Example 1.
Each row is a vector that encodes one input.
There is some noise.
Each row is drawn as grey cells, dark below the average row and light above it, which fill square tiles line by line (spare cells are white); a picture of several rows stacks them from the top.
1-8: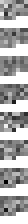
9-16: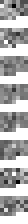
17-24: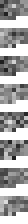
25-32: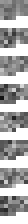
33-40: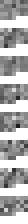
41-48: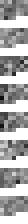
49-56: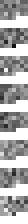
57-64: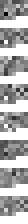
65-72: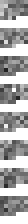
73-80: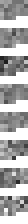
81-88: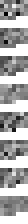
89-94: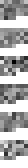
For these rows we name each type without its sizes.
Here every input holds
three true/false values.
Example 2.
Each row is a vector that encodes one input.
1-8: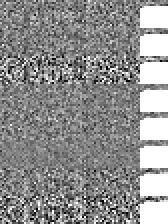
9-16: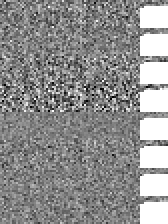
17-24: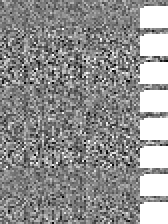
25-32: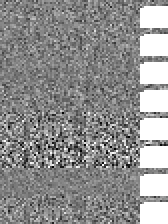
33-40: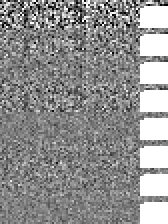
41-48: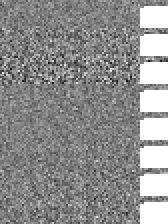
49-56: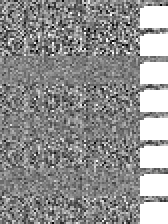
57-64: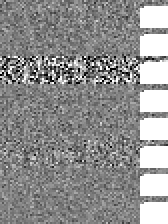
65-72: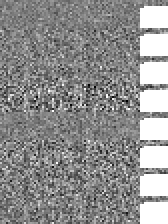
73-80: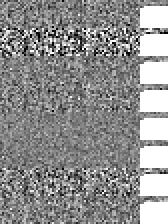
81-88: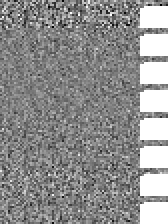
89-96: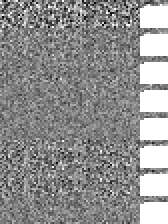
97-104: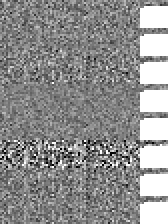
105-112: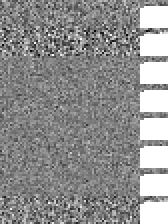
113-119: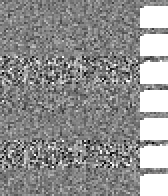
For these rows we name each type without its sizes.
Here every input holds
a point on a line.
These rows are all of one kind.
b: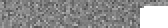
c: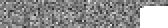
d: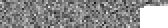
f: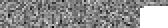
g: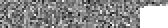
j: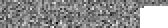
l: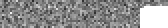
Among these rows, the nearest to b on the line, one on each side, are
c and f.
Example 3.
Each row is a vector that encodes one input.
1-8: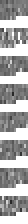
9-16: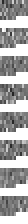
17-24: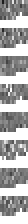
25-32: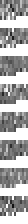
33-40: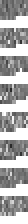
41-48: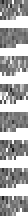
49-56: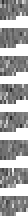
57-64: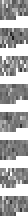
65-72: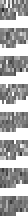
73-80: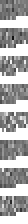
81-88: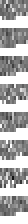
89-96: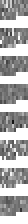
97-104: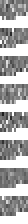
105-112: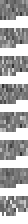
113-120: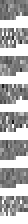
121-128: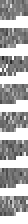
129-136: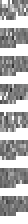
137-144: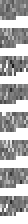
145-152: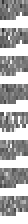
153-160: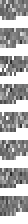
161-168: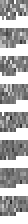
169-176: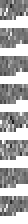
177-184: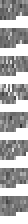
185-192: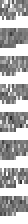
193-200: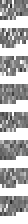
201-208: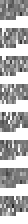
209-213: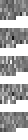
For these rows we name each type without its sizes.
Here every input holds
a point on a line.
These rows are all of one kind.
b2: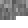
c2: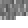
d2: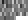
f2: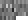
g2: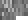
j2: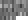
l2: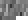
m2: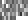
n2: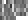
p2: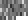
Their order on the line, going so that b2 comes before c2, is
n2, m2, g2, b2, f2, j2, c2, p2, d2, l2.
